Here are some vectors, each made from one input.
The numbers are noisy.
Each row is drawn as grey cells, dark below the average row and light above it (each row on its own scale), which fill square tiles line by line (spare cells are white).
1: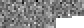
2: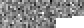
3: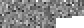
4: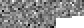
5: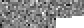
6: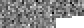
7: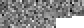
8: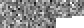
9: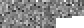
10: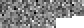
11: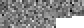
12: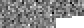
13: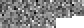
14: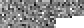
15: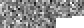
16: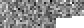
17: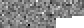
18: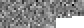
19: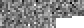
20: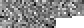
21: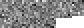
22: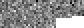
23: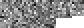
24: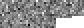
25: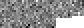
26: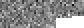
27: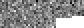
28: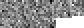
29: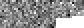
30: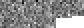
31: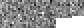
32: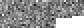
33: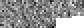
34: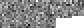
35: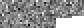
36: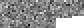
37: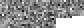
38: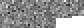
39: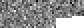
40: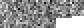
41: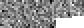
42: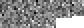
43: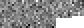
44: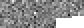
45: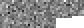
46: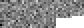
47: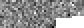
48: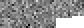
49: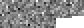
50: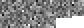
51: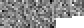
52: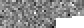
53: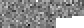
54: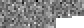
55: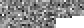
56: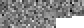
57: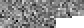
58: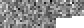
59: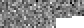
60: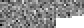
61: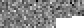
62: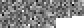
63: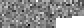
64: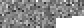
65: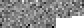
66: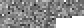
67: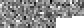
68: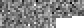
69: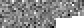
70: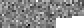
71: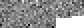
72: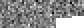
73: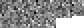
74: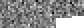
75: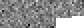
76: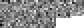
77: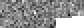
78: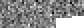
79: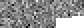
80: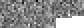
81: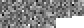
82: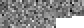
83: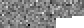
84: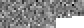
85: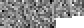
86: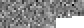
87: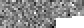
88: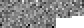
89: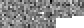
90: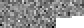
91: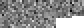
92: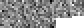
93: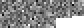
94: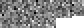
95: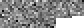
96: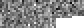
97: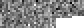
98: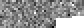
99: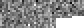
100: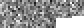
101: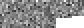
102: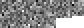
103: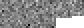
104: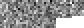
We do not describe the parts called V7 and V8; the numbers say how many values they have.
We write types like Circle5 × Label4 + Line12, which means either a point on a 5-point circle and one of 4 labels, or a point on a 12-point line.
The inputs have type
Bool × Line5 × V7 + V8.
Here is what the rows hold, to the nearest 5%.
About 65% of them hold a point on a 5-point line, a true/false value and a value of V7. The rest hold a value of V8.
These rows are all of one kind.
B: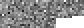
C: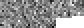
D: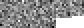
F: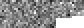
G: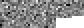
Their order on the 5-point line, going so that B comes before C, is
B, F, C, D, G.
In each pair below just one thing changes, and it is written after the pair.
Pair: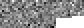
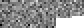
the place on the 5-point line
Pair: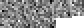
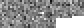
the true/false value
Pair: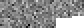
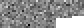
the true/false value
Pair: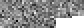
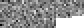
the place on the 5-point line
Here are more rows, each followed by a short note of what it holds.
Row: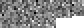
a value of V8
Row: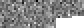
a value of V8
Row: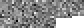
a point on a 5-point line, a true/false value and a value of V7
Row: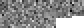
a value of V8
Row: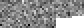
a point on a 5-point line, a true/false value and a value of V7
